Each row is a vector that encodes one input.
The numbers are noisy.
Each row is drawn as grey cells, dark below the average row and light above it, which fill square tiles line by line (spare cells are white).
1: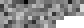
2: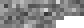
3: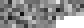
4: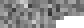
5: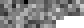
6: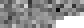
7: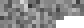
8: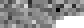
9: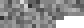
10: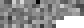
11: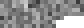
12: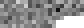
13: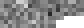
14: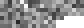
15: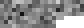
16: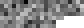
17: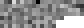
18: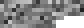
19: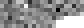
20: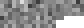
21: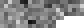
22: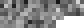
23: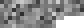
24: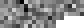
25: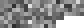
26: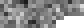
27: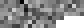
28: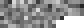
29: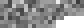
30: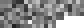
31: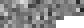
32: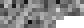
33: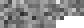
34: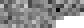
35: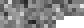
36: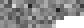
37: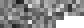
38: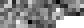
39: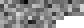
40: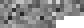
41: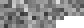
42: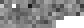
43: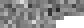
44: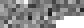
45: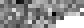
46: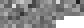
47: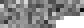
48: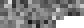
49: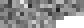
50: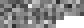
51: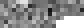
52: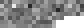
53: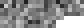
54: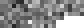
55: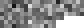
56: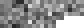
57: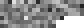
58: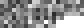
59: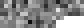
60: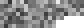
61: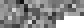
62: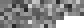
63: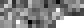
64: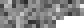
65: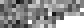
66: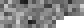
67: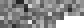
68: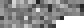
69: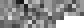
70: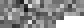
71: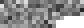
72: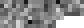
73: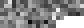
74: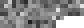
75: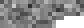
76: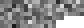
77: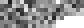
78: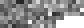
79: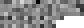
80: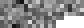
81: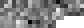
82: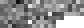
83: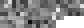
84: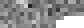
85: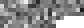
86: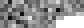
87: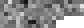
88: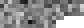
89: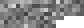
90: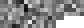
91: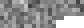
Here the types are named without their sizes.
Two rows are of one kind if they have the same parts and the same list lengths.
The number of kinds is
2.
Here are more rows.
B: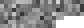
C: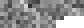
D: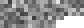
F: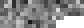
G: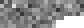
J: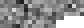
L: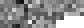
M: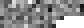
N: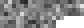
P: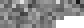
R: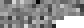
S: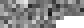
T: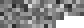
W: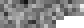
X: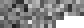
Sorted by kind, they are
B, C, D, G, M, P, R, S
F, J, L, N, T, W, X

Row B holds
a node of a tree.
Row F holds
a point on a line and a true/false value.
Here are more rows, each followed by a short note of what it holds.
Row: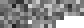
a point on a line and a true/false value
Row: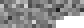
a node of a tree
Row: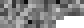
a point on a line and a true/false value
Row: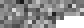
a point on a line and a true/false value
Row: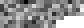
a point on a line and a true/false value
